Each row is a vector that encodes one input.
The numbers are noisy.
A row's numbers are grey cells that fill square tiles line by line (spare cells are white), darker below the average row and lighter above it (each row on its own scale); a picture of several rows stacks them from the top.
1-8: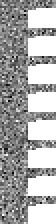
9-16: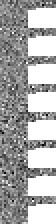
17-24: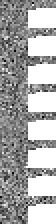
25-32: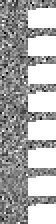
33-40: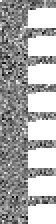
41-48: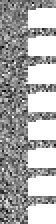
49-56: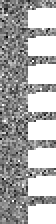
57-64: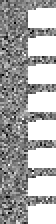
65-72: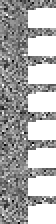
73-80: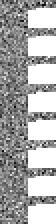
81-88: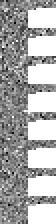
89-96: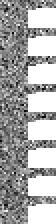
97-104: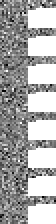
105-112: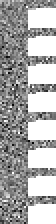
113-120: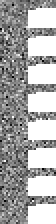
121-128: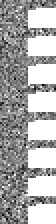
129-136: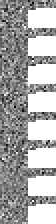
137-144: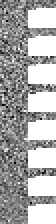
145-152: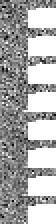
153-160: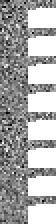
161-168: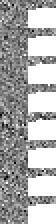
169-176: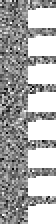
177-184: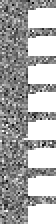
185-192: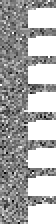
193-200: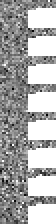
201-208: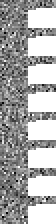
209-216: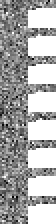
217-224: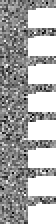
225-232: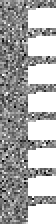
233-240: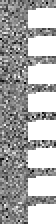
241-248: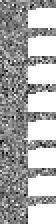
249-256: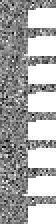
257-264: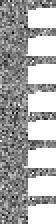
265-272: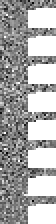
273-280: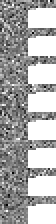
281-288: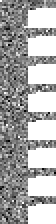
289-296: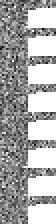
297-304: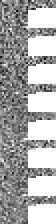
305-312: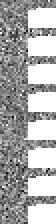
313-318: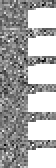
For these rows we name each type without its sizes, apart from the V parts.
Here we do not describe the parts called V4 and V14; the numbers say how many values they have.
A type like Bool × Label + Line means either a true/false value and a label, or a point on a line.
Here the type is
((Bool × Bool × Bool + Unit) × Line + V4) × V14.
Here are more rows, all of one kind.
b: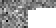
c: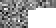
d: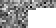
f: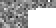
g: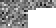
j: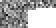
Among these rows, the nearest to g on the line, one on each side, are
c and f.
